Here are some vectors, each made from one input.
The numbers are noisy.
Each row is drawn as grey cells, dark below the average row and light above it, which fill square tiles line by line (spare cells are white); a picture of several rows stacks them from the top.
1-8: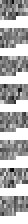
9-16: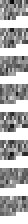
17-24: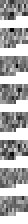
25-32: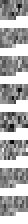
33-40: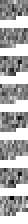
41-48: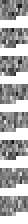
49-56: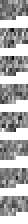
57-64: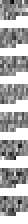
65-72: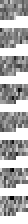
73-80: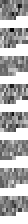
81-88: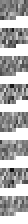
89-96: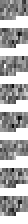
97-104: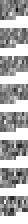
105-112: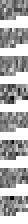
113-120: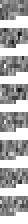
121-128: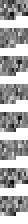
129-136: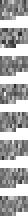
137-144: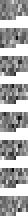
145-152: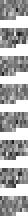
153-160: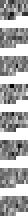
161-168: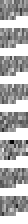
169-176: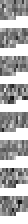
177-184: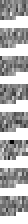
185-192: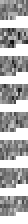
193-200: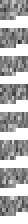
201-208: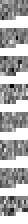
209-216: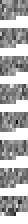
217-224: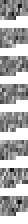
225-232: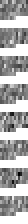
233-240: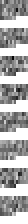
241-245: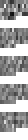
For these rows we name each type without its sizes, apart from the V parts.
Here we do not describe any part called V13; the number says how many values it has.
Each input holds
either a point on a circle and a value of V13, or a point on a line.
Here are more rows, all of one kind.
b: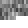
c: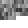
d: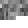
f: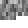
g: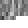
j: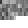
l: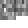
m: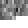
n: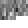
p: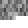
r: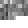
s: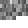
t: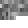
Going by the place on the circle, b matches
d, j, r and t.
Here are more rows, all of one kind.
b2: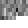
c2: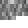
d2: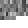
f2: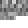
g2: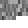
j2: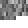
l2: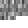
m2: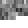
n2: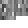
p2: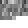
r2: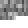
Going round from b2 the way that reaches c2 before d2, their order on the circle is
b2, p2, c2, j2, g2, n2, m2, r2, f2, l2, d2.
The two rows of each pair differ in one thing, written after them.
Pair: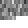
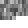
the value of V13
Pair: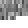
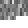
the value of V13
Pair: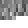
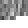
the place on the circle
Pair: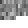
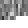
the value of V13
